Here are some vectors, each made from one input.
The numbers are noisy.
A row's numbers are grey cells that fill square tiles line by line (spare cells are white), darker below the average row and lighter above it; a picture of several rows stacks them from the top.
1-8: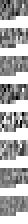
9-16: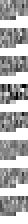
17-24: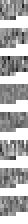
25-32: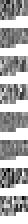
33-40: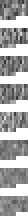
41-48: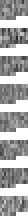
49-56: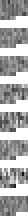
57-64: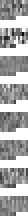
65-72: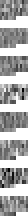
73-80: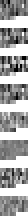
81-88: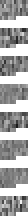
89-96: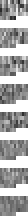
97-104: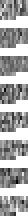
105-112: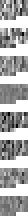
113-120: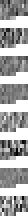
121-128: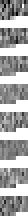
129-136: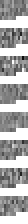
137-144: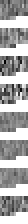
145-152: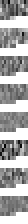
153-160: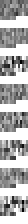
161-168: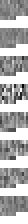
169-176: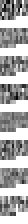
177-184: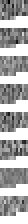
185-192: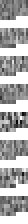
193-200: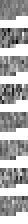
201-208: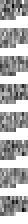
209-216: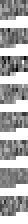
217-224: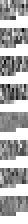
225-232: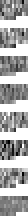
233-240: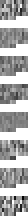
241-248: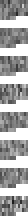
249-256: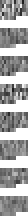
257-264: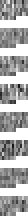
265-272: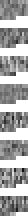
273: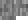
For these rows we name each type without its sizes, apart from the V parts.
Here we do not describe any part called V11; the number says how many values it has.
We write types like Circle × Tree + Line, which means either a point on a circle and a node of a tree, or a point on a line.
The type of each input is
List(Label + Line) × V11.
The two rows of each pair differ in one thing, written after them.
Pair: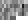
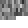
the place on the line in item 1 of the list
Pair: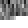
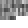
the place on the line in item 2 of the list
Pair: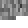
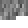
the place on the line in item 1 of the list
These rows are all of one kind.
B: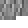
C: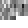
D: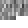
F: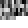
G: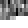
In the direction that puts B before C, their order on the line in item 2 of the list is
F, D, B, G, C.
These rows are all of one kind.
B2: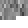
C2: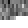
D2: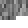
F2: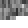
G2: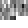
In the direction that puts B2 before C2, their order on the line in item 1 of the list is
B2, F2, D2, C2, G2.
